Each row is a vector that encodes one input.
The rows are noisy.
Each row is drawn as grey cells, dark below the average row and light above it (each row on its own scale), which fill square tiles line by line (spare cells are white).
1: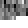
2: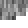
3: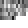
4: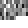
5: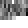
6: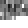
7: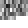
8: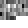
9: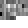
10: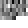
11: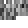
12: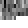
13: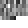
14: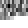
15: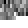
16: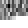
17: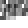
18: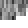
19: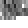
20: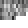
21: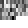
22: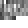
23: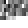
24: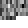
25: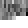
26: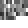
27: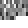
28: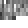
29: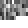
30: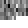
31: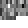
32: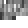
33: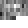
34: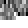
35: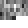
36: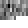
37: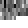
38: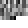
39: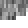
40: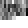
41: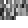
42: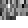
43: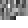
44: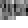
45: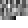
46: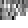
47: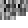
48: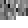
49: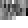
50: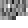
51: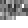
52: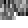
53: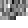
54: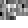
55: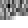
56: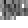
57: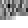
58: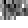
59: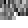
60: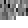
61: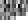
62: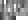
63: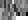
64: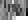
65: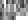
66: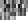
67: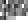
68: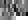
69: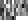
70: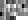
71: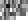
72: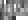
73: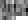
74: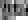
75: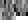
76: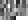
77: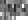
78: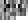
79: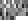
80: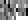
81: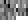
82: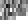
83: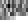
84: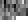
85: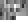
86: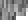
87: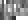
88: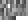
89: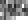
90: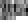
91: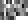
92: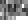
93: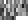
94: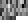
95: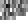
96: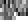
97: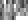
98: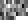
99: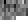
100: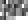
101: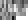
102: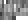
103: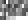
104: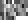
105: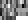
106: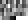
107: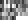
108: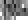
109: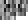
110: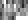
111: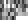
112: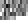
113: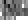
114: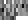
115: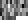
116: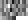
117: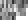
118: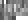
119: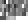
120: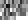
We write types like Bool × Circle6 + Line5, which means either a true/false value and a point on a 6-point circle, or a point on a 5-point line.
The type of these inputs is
Bool × Circle14.
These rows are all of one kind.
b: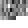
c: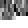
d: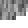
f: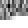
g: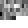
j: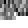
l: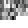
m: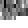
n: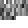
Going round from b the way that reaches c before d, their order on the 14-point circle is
b, m, n, c, j, g, f, d, l.
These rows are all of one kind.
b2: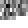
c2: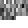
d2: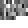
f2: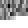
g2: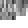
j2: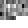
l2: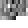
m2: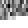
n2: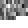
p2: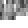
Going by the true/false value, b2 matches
f2 and m2.
